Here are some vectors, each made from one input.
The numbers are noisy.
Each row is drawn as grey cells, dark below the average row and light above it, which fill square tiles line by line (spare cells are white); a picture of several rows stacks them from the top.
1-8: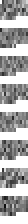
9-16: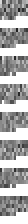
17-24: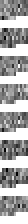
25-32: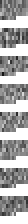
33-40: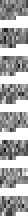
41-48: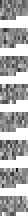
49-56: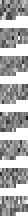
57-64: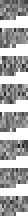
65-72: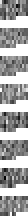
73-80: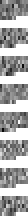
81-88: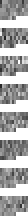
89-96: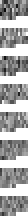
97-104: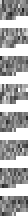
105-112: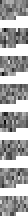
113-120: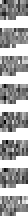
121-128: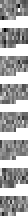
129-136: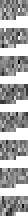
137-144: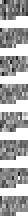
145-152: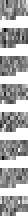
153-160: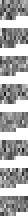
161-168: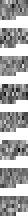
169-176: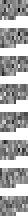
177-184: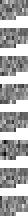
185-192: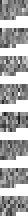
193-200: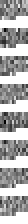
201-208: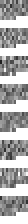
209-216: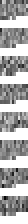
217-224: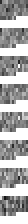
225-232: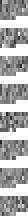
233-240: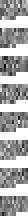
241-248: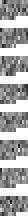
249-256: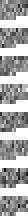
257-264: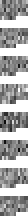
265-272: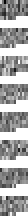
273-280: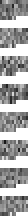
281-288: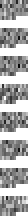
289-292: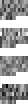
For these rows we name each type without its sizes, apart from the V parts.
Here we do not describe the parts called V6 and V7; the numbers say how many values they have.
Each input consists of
a label and a value of V6, together with either a node of a tree, or a value of V7.
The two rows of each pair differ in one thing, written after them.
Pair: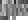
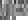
the value of V6
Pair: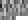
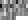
the label
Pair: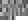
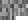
the label
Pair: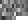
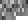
the node of the tree
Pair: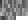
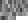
the label
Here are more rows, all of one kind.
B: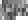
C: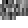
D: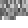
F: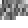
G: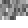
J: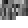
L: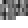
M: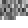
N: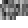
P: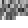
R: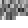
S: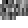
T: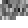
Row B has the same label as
J and N.
